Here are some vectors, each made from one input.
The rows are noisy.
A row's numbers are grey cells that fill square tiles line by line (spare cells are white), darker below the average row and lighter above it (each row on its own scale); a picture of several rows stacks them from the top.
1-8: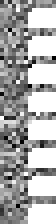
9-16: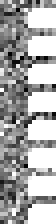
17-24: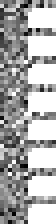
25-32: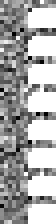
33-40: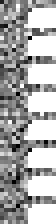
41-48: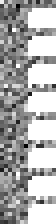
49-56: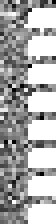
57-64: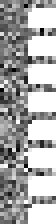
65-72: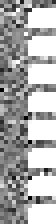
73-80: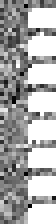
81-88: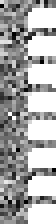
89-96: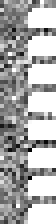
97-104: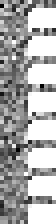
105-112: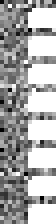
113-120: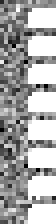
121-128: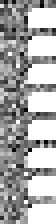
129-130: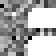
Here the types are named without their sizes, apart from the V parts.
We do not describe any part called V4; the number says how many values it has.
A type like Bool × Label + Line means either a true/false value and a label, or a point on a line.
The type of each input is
List(Bool × V4).
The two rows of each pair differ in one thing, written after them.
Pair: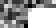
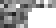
the value of V4 in item 2 of the list
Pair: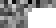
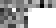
the true/false value in item 1 of the list
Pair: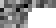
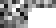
the value of V4 in item 2 of the list
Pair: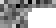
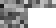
the value of V4 in item 1 of the list
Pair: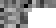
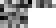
the value of V4 in item 2 of the list
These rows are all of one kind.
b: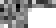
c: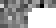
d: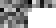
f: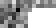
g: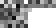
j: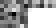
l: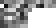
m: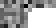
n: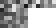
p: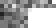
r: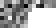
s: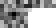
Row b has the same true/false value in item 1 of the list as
c, f, g and r.
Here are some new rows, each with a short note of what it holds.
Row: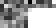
a list of two items
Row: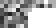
a list of two items
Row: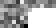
the empty list
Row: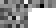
a list of two items
